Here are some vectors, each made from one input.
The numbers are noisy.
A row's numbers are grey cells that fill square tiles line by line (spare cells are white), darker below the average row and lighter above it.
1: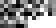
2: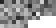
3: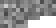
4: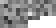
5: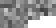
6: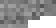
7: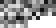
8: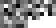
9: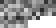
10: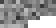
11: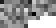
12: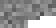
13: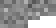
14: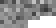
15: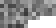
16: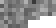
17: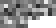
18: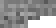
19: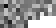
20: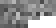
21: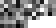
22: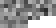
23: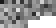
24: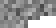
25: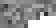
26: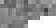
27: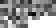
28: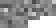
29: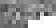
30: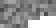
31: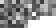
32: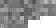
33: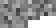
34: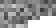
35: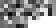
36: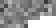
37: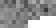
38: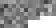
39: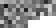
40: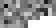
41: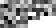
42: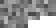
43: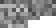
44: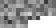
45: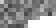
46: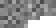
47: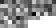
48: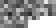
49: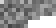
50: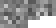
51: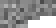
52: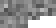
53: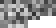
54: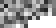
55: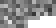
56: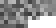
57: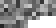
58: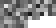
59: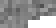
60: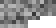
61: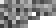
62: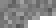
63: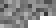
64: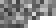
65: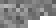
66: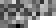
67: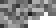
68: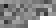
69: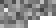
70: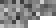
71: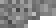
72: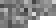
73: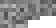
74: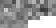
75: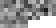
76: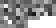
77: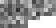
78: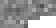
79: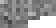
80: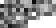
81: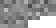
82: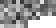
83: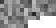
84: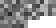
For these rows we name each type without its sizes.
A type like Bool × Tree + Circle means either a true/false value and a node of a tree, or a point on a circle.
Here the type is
Bool × Bool × Bool + Circle + Tree.
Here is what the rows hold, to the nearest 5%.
About 25% of them hold a point on a circle. About 40% of them hold a node of a tree. The rest hold three true/false values.
